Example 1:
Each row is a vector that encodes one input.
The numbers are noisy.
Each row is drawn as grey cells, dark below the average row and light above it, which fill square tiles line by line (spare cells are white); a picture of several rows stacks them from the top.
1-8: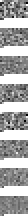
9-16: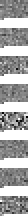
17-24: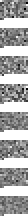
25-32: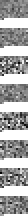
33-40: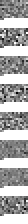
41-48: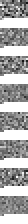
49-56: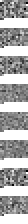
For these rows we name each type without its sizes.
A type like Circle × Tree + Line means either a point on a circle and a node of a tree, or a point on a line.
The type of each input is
List(Line).
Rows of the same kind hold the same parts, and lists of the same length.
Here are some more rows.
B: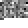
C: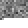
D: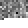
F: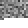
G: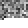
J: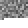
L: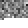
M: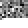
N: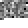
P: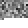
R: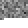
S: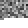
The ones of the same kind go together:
B, N
C, F, M, R, S
D, G, J, L, P

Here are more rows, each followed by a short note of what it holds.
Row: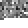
the empty list
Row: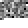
the empty list
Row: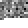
the empty list
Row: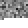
a list of two items
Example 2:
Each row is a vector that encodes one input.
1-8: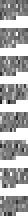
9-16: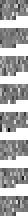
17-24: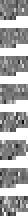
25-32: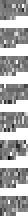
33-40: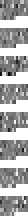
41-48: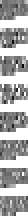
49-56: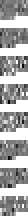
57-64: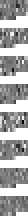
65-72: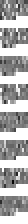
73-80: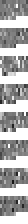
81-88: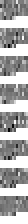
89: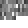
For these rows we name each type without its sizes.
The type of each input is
(Circle + Unit) × Line.
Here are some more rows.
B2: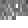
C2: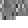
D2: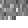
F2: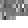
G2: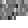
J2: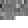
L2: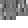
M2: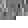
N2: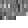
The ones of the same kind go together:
B2, D2, M2, N2
C2, F2, G2, J2, L2

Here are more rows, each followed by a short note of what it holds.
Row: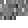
a point on a circle and a point on a line
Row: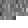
a point on a line
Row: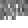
a point on a line
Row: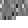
a point on a circle and a point on a line
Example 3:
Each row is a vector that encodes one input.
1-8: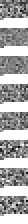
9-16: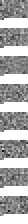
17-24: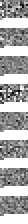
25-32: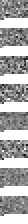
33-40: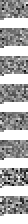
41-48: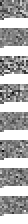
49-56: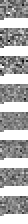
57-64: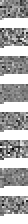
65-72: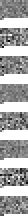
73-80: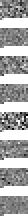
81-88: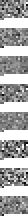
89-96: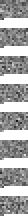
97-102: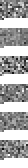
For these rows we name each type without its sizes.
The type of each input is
Bool × Line.
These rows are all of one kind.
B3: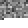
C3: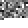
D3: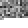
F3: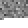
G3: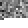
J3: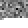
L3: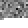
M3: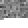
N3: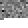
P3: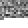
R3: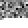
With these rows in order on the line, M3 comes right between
C3 and D3.
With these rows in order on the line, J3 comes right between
L3 and R3.
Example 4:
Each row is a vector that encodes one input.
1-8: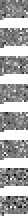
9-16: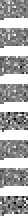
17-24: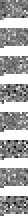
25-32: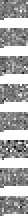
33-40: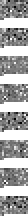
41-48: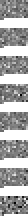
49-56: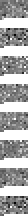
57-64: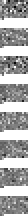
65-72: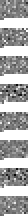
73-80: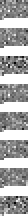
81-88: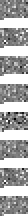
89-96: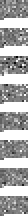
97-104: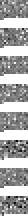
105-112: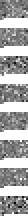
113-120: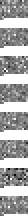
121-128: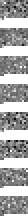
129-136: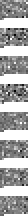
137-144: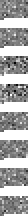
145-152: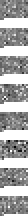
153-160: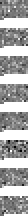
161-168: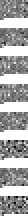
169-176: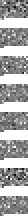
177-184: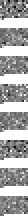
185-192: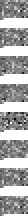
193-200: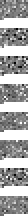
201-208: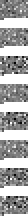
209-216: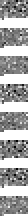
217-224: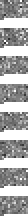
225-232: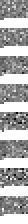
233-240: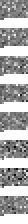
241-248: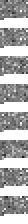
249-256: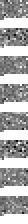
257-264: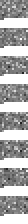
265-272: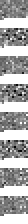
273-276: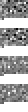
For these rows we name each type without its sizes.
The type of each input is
Circle + Line.
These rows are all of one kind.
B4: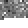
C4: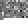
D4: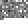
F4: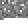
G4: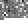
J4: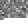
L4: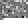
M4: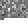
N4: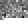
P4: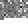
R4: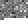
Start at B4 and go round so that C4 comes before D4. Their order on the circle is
B4, P4, R4, F4, M4, J4, N4, C4, L4, D4, G4.
